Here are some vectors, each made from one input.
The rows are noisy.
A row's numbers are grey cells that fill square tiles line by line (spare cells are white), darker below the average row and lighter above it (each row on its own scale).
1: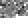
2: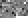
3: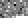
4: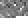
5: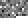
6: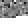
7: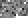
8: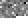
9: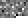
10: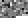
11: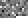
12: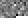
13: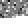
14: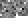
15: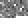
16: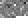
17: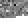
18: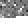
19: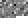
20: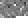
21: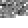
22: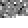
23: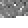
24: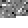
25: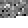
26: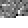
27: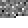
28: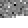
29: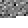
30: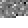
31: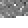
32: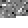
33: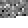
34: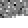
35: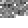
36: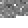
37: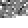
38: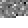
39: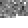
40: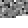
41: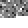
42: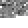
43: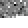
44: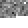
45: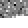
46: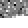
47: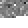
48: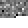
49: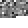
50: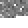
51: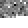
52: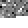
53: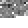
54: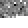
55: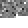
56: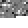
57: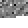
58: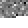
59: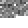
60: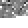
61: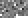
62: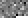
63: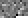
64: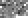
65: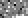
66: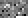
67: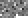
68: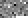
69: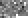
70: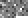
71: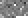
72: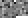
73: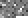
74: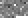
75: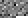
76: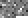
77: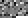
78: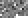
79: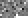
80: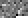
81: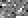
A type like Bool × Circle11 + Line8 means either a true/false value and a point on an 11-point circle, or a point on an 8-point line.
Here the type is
Bool × Line9.
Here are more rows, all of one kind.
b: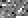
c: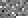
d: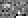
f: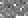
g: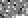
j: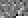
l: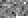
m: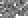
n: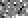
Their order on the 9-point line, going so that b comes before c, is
g, n, l, m, f, b, j, d, c.
